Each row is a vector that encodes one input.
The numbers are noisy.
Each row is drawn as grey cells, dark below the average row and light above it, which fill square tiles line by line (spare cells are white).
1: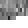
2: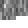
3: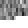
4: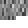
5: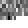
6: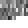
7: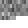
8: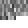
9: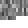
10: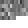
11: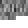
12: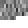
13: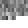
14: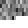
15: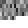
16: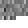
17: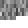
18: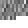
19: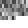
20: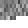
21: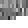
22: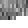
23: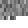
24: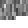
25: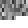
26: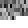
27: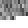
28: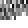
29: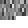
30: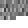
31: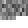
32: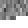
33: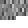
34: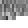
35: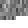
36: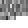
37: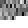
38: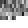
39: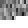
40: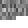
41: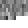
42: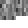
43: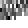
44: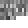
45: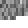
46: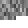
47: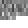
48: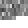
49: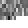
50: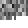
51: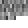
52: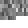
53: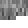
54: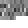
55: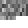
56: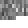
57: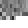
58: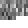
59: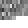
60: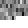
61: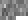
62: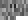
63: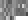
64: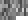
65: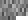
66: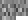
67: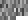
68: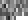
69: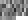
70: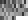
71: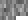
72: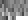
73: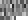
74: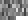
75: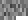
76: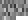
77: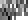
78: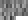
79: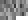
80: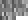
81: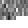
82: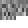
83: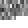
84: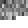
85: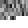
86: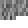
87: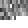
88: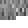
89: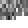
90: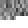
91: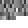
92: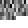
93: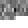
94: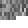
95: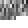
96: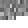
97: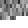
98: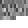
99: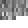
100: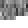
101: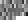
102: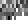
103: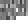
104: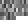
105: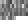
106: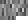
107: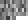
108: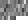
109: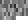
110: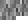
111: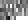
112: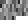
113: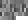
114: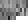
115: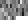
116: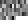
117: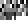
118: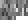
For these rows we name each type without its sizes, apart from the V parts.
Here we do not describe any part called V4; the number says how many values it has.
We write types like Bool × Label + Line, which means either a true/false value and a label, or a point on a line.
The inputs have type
(Bool × Circle + Unit) × V4.
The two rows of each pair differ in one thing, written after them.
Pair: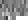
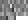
the place on the circle
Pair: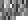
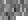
the value of V4
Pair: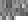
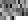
the true/false value
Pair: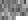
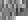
the value of V4
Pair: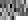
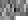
the true/false value
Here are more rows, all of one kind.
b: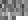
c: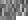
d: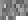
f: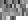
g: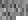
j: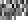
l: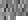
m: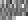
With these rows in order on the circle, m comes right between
j and l.
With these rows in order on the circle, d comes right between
c and f.
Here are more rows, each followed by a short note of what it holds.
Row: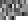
a point on a circle, a true/false value and a value of V4
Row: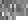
a point on a circle, a true/false value and a value of V4
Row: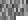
a point on a circle, a true/false value and a value of V4
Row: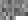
a point on a circle, a true/false value and a value of V4
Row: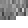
a value of V4
